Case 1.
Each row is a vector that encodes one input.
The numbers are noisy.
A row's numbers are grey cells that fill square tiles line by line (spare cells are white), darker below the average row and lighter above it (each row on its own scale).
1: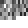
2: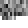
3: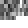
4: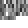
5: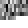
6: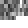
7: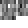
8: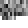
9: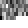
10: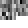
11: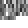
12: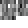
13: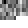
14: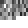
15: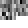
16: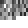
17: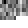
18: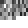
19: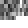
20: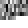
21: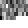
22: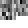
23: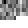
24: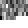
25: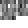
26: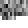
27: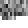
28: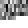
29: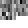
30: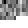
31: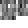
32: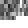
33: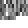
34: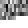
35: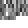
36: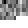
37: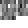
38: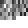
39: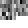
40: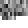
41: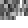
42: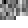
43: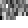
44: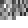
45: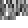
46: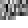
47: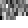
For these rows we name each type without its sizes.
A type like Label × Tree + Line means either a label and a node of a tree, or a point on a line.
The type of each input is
Circle.
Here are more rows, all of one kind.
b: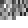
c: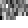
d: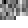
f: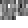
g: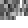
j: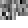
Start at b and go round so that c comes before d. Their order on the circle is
b, f, j, c, d, g.
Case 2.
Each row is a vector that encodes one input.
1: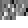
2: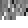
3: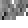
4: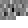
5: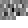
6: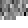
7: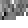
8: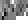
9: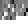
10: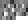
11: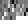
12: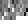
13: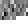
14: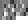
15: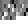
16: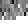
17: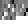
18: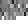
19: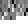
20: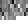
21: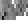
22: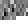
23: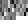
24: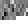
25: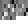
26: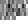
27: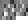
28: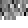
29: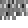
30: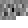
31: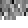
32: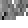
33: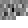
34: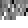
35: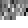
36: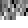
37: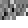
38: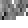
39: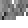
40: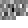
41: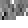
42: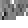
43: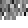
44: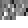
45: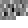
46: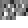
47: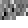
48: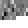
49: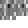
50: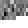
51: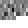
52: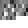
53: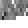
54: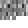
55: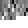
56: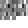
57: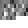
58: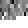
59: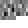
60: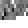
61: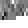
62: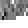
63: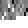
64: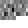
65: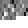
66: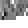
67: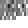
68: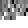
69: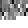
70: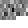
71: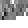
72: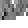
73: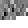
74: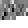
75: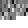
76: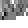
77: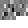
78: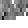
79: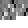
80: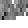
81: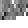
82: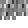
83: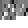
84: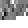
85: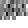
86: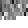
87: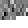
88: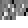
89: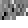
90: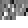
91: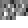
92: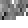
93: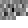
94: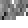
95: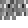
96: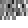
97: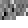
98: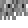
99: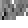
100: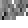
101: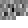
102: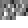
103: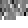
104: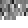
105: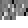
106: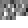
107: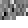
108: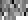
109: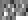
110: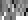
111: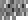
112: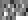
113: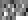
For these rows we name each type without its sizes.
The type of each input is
Line.
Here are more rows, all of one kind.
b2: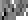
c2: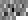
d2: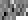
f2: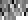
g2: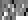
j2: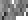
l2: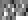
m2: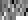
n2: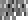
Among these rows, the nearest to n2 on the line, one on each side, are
c2 and f2.
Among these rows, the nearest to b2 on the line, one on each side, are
d2 and j2.
